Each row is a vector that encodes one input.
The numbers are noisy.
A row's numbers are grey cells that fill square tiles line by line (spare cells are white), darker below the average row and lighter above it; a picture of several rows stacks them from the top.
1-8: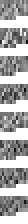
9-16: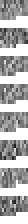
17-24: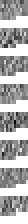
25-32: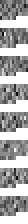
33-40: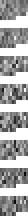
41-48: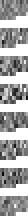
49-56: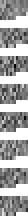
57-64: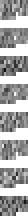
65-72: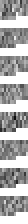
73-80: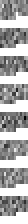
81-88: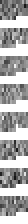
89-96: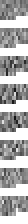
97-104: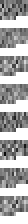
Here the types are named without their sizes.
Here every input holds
a point on a line, together with either a point on a line, or three true/false values.
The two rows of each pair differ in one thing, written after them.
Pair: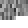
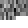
the place on the line
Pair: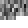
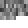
one of the three true/false values
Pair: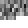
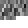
one of the three true/false values
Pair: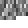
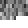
the place on the line
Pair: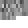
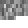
one of the three true/false values
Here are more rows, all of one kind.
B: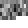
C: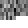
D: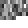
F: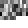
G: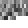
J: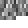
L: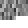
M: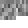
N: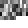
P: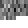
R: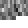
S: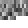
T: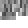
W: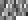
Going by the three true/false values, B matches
C, L and P.
